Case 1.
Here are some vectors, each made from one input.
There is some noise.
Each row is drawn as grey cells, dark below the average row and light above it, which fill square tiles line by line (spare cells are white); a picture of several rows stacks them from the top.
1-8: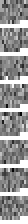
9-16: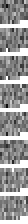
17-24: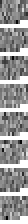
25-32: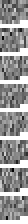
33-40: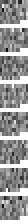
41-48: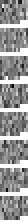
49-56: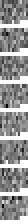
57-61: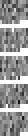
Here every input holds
one of 4 labels and one of 8 labels.
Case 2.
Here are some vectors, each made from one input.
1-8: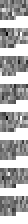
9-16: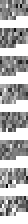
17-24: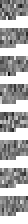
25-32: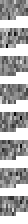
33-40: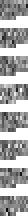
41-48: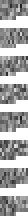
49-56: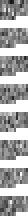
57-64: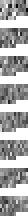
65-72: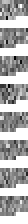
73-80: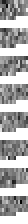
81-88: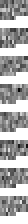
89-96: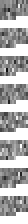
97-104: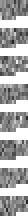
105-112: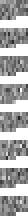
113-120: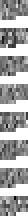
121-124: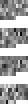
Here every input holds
one of 12 labels, together with either a fixed value, or four true/false values.
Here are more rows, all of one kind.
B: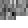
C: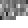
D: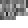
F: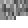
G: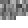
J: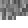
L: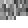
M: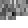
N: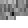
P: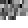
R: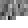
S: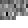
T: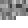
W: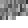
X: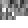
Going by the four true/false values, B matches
F, G, J and L.
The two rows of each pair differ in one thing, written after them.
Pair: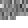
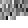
one of the four true/false values
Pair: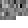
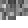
the label
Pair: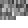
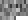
the label
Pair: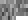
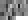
one of the four true/false values
